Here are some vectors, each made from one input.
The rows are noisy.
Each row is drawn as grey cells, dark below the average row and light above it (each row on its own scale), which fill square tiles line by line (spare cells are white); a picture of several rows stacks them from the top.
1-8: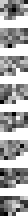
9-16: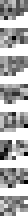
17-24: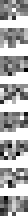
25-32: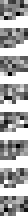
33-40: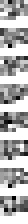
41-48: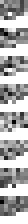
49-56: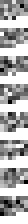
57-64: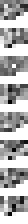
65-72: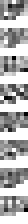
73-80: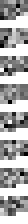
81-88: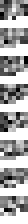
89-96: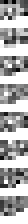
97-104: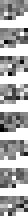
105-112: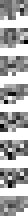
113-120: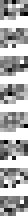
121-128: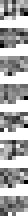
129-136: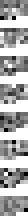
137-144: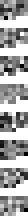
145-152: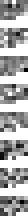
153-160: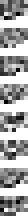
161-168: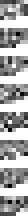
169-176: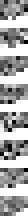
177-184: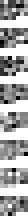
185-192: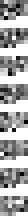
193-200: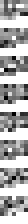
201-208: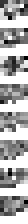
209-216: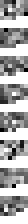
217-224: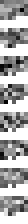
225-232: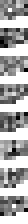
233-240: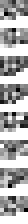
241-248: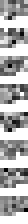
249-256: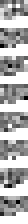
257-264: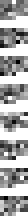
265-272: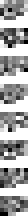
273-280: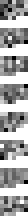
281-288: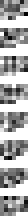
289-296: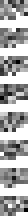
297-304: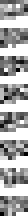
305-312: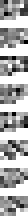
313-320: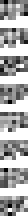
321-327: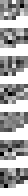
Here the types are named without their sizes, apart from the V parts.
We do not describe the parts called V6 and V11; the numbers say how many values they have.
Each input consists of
a value of V6, together with either a point on a circle and a true/false value, or a value of V11.
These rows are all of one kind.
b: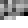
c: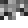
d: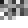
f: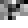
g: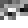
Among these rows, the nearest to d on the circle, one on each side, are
f and g.
